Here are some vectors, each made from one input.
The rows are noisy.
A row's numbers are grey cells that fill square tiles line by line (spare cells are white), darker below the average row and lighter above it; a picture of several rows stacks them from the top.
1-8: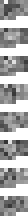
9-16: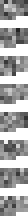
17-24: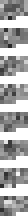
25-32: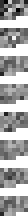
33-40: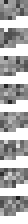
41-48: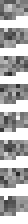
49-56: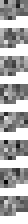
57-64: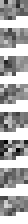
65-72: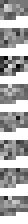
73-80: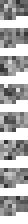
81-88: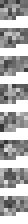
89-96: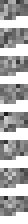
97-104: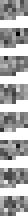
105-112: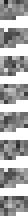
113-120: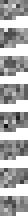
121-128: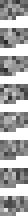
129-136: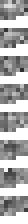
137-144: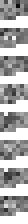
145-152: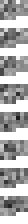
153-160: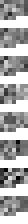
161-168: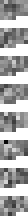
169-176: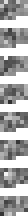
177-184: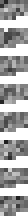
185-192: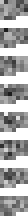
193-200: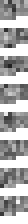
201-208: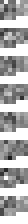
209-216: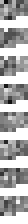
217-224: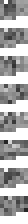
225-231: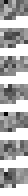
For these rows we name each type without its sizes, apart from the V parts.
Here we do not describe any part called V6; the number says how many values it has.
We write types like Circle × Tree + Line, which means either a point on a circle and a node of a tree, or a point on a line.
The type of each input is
List(Line × V6).
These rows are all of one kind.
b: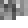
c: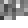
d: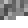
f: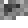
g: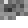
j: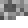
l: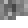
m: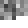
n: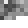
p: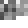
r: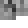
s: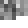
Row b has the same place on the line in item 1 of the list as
c, p and s.
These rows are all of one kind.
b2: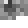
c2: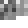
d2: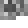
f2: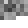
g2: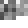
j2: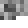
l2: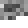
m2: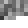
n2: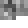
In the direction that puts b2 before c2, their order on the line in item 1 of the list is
l2, m2, f2, n2, b2, d2, c2, g2, j2.
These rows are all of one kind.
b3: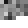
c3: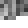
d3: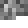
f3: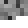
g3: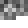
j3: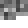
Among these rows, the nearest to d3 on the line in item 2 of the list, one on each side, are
b3 and j3.
